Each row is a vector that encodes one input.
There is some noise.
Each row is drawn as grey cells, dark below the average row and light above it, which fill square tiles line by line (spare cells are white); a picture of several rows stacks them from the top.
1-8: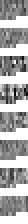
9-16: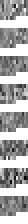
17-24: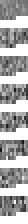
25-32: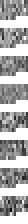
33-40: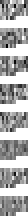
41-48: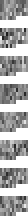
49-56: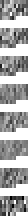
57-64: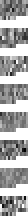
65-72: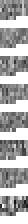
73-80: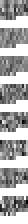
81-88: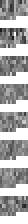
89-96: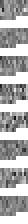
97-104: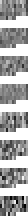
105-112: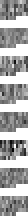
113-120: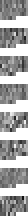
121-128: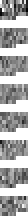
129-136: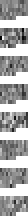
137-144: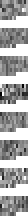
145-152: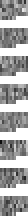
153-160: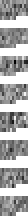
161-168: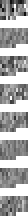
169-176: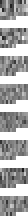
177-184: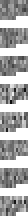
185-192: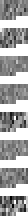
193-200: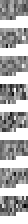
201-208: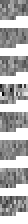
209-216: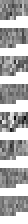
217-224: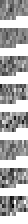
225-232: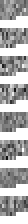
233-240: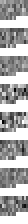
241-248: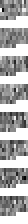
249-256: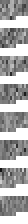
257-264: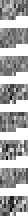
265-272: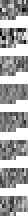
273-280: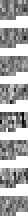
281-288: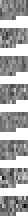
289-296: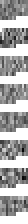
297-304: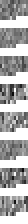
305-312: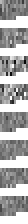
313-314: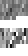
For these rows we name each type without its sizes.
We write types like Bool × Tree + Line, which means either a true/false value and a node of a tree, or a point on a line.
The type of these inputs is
List(Line).
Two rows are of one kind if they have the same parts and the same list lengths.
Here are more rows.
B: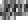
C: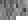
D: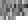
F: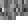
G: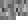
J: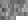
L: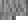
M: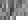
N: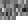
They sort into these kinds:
B, D
C, F, N
G, J, L, M

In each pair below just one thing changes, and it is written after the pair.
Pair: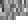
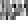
the place on the line in item 2 of the list
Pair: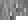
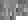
the place on the line in item 2 of the list
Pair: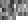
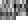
the place on the line in item 2 of the list
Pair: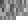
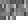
the place on the line in item 1 of the list
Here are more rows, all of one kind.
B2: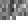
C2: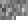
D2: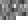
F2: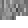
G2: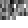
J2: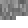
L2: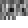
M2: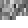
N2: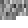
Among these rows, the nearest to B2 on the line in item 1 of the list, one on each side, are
G2 and N2.
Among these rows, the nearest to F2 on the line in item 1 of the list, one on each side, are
C2 and G2.
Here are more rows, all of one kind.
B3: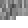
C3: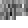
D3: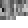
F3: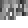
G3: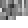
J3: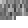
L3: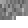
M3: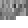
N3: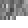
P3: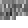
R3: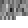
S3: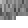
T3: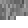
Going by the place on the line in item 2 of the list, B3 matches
L3, N3 and S3.
